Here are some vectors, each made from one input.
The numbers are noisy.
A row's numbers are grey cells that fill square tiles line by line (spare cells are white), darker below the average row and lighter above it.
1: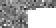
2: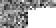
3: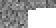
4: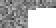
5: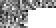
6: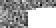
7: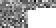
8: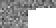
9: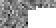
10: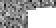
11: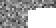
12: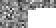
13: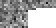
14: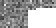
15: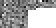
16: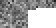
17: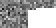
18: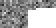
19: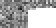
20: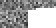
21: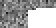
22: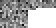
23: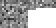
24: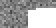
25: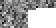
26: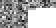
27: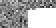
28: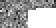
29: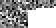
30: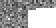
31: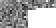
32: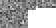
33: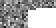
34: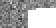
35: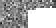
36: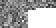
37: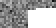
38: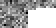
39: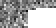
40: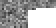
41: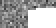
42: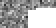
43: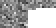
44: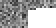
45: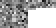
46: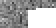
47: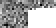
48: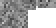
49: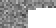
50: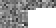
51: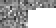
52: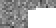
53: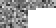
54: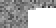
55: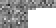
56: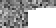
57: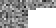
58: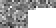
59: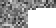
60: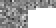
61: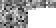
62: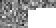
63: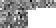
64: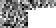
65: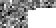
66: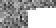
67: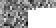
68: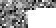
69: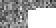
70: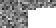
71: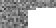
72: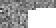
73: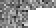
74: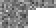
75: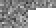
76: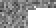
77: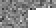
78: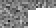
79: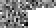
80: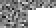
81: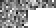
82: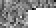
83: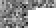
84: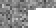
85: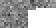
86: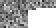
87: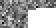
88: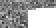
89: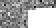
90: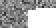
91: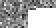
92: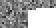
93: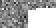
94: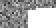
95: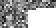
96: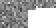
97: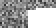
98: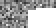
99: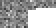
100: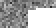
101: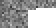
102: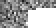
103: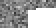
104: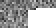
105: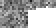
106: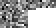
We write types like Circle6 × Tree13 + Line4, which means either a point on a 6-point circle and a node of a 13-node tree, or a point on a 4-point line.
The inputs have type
Circle14 × Line9.
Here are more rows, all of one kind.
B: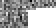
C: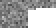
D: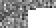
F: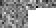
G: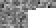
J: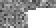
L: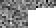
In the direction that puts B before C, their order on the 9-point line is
G, B, J, C, D, F, L.
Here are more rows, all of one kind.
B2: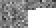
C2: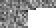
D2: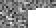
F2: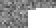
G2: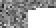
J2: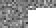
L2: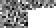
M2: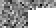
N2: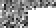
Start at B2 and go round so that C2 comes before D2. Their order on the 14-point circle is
B2, G2, C2, J2, L2, M2, F2, D2, N2.
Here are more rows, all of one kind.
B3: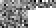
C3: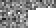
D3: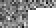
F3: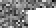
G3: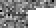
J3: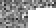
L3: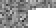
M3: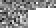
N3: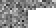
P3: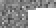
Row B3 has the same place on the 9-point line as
D3, G3, N3 and P3.
